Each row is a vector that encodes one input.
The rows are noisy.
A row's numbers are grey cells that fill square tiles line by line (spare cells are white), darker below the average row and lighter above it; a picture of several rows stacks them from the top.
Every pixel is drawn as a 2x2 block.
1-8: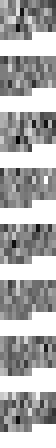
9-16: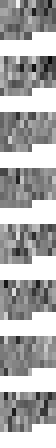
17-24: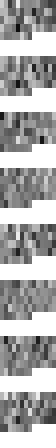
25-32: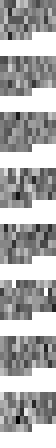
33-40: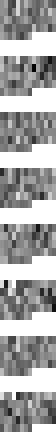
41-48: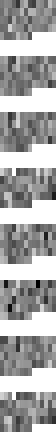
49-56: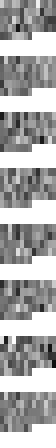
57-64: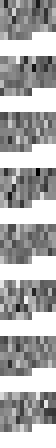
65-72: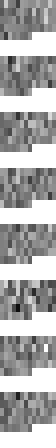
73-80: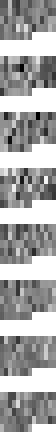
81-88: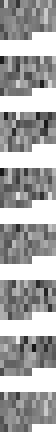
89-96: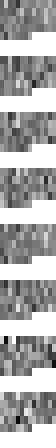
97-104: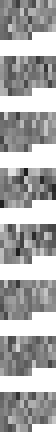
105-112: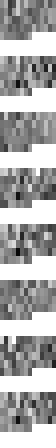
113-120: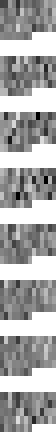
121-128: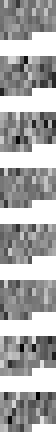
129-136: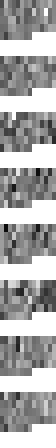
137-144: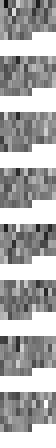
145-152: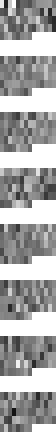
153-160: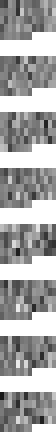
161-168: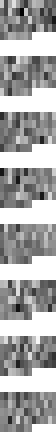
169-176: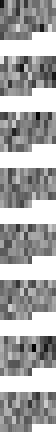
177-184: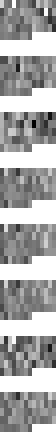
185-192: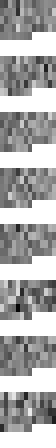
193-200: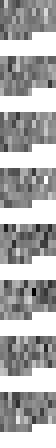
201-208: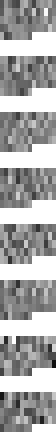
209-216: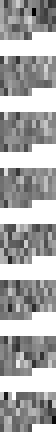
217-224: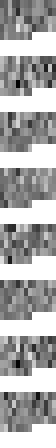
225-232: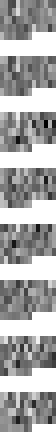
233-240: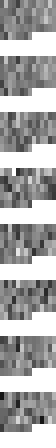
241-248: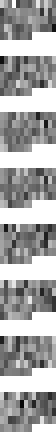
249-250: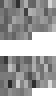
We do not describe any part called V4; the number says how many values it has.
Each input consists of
a point on a 5-point circle, together with either a point on a 5-point circle, or a value of V4.
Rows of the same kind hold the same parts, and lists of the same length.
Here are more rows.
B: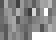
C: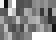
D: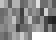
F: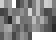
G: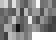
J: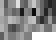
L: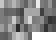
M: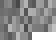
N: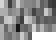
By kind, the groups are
B, D, F, G, L, M, N
C, J

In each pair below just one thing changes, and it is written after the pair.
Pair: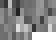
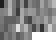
the value of V4
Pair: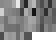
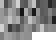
the value of V4
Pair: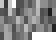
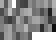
the value of V4
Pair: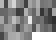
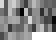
the value of V4
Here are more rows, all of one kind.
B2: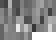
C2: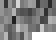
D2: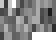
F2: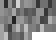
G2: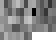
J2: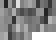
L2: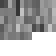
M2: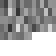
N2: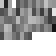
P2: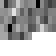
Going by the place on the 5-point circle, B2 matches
L2 and M2.
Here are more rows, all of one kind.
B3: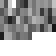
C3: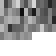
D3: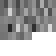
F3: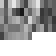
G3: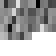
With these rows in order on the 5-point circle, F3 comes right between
B3 and C3.
